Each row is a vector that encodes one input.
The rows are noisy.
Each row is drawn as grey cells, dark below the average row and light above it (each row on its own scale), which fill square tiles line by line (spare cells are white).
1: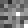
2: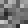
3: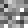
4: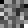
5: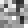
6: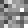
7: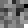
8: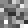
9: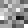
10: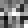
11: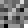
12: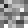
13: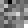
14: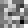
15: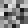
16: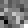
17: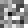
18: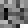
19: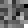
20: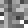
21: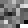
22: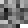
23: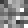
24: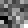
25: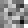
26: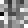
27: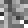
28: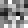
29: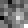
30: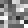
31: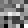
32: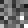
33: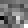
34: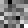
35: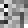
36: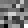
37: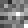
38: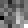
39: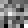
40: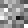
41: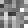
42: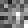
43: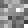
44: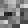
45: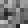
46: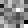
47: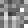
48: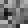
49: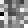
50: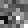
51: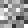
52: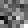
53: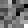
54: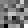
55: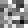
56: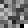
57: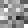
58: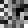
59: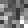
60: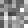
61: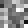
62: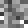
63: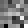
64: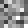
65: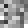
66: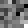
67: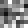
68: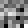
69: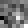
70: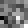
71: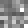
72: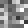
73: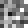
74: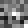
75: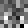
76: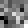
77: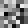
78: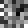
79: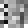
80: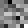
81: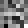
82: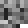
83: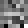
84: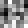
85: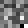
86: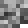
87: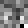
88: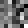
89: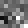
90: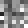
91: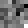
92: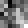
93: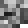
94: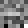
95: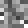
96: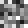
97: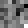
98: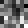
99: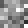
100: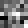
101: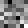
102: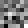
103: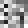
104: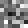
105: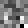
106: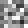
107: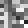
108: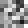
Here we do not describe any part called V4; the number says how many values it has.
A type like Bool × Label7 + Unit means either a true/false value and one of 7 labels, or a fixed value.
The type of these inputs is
(Line5 + V4) × Tree7.
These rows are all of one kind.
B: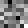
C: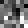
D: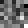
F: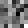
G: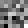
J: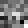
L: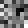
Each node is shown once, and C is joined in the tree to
B and D.
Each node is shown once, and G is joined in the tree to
D and F.
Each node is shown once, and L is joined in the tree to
J.
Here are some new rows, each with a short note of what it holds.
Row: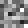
a node of a 7-node tree and a value of V4
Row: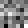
a point on a 5-point line and a node of a 7-node tree
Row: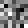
a point on a 5-point line and a node of a 7-node tree
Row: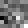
a point on a 5-point line and a node of a 7-node tree
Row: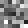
a node of a 7-node tree and a value of V4
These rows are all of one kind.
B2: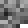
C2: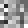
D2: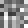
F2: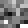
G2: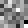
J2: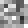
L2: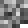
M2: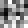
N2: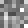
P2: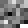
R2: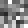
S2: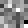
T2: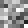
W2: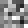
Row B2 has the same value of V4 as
F2, L2 and P2.
